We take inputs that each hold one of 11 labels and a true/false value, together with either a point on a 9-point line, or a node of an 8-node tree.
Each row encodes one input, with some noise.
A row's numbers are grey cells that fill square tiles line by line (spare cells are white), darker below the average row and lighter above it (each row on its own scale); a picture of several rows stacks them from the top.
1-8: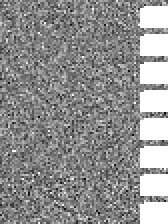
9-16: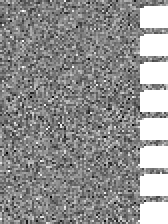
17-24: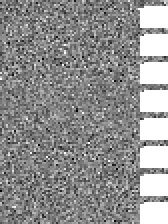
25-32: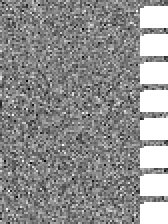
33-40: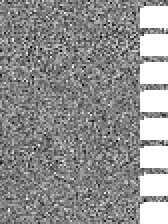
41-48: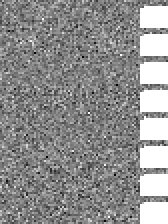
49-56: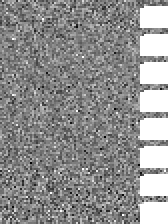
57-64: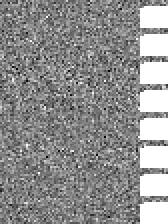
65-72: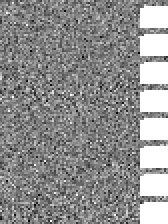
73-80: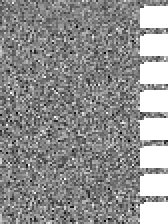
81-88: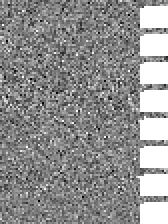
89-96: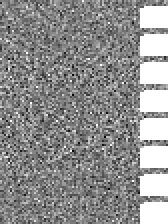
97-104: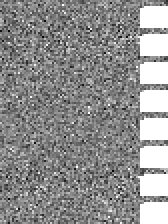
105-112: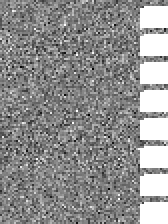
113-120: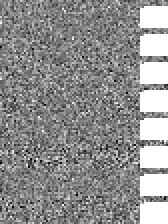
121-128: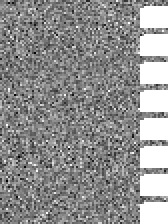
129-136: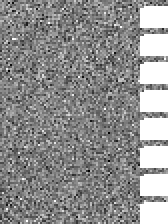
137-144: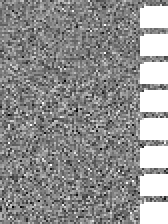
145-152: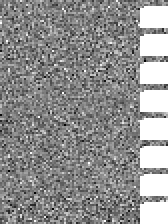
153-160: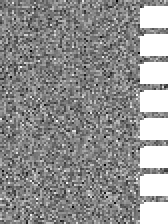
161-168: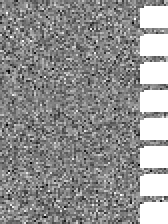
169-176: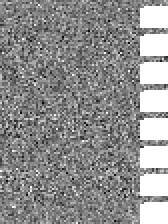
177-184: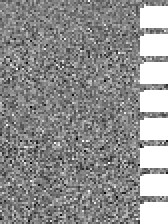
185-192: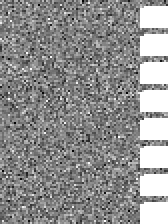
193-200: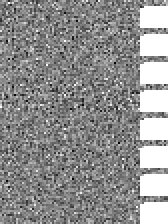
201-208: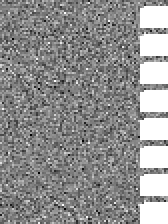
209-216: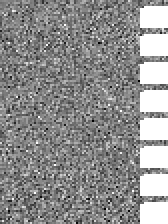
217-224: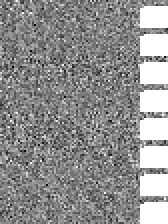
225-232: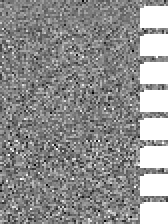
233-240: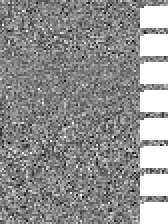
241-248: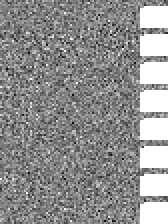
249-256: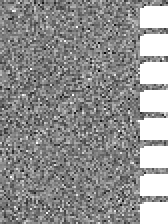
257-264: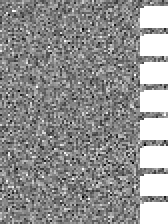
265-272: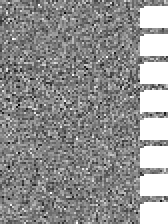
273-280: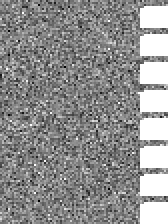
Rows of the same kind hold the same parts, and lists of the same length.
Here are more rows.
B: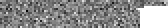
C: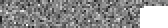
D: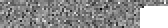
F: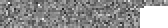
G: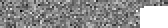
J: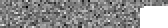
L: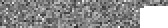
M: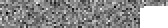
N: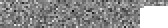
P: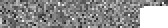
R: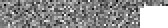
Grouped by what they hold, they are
B, C, D, F, G, J, L, P
M, N, R

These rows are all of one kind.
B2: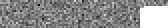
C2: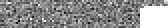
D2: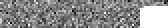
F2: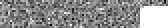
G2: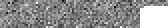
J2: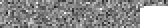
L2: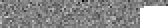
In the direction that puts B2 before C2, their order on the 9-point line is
L2, B2, F2, D2, J2, G2, C2.
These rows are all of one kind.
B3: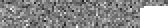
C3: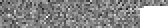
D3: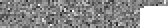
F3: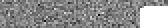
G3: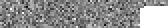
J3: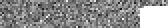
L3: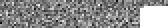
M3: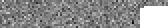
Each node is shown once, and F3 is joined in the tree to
J3.
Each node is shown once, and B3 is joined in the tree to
M3.
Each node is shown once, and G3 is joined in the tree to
J3 and L3.
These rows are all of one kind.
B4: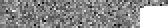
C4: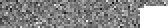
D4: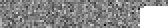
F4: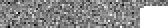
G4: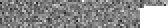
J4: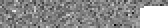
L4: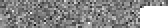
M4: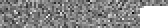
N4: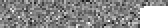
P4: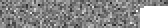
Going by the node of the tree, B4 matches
G4 and L4.
